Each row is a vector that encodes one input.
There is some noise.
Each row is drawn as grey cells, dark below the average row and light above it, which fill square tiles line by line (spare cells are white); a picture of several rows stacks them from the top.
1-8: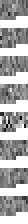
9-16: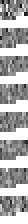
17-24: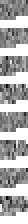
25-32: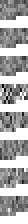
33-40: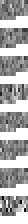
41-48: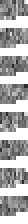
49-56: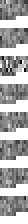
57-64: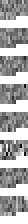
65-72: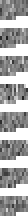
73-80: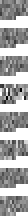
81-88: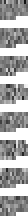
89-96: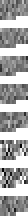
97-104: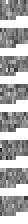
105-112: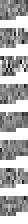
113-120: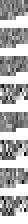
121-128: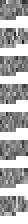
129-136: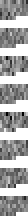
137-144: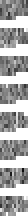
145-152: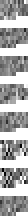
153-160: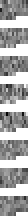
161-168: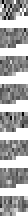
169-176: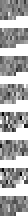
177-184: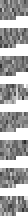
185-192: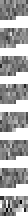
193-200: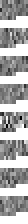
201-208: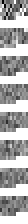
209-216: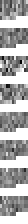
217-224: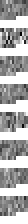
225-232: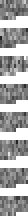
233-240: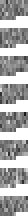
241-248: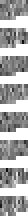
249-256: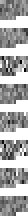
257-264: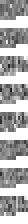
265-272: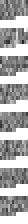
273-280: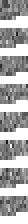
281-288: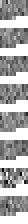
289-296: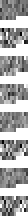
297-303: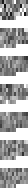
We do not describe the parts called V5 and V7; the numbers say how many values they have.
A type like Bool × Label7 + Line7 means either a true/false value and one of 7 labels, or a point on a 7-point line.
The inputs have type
(Bool × Bool × Bool × Bool + V5) × Label6 × Line8 + V7.
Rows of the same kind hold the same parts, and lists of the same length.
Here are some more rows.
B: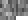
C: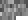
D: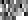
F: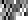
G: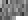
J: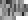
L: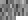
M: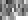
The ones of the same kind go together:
B, C, G, L
D, F
J, M

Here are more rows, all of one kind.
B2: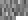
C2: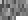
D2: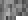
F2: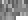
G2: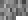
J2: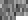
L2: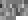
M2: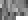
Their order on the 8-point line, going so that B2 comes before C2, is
F2, L2, J2, B2, M2, D2, G2, C2.
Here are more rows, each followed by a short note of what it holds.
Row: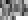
one of 6 labels, a point on an 8-point line and a value of V5
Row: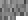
one of 6 labels, a point on an 8-point line and four true/false values
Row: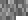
one of 6 labels, a point on an 8-point line and four true/false values
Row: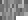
one of 6 labels, a point on an 8-point line and four true/false values
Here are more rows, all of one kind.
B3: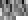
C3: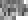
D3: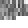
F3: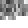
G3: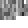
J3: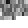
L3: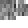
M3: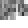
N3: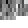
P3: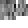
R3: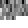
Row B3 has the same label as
C3 and L3.
